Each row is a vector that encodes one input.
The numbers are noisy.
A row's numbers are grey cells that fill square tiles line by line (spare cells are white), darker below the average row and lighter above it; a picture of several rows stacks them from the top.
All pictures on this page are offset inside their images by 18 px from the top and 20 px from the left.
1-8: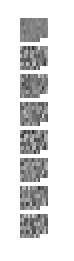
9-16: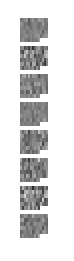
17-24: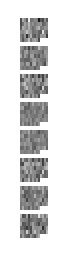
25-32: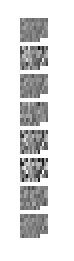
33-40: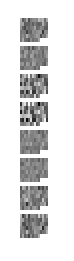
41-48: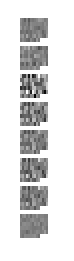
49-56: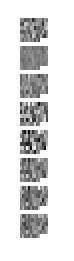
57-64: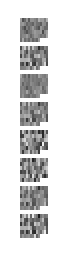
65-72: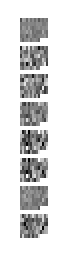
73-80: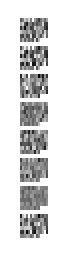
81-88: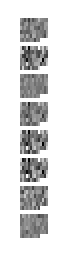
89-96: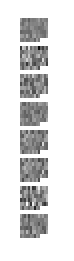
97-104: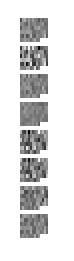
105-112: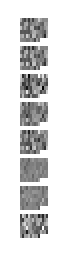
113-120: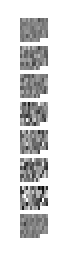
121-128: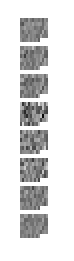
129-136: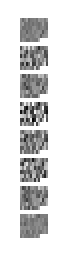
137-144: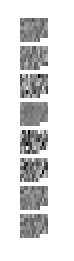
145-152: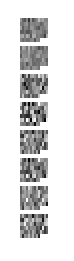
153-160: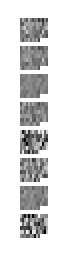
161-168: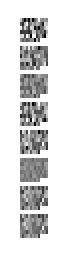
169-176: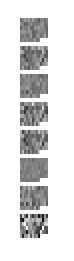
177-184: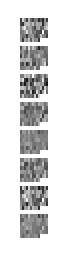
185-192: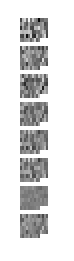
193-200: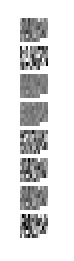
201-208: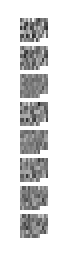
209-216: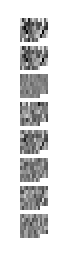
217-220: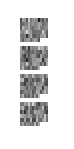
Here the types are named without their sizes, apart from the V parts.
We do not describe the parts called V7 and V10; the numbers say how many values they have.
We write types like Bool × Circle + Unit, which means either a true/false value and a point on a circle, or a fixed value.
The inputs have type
Bool × Label × V7 × V10 + Unit.
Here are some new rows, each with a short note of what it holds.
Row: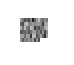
a label, a true/false value, a value of V7 and a value of V10
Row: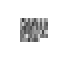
a fixed value
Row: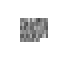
a label, a true/false value, a value of V7 and a value of V10
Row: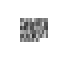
a label, a true/false value, a value of V7 and a value of V10
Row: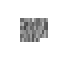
a label, a true/false value, a value of V7 and a value of V10
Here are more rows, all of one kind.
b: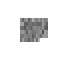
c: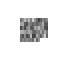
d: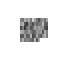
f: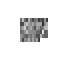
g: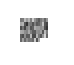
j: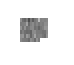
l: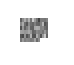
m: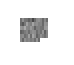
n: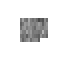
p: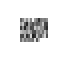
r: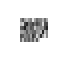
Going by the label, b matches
c, d, f and n.
